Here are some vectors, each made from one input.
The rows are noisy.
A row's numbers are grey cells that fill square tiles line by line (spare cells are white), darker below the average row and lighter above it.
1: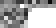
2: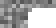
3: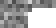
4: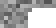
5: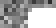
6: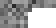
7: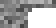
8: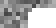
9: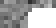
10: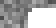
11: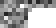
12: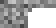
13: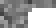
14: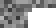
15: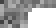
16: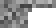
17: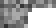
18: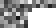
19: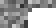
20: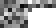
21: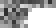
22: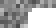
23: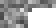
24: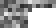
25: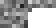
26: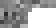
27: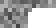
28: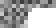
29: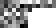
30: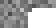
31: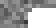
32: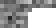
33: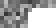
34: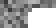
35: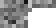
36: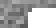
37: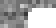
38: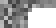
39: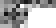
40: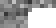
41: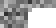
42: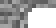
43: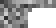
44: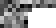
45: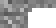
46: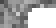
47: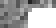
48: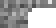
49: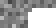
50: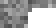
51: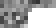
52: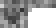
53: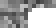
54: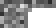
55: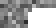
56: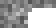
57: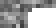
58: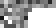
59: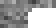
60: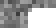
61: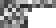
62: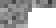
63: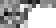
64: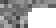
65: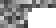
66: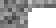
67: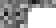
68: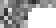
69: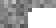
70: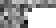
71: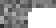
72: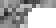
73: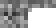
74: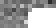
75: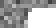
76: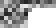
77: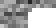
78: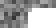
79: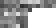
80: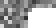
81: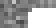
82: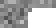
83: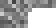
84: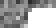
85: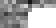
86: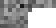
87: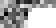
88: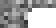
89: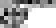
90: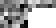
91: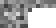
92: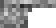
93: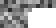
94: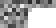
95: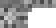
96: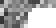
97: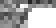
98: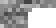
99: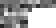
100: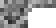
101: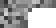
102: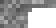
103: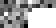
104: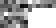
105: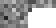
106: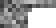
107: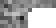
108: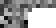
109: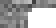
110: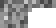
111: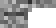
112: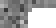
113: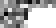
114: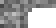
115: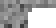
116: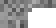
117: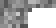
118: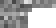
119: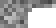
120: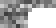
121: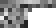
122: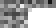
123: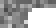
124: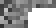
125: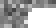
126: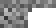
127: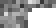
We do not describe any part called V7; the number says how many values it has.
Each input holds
one of 6 labels, together with either a point on a 6-point line, or a value of V7.
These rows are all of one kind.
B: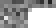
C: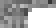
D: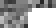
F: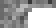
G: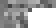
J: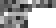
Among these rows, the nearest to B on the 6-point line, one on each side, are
C and D.
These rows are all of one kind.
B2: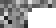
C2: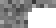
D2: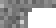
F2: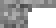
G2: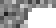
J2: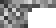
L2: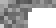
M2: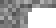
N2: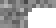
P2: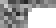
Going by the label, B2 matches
N2 and P2.
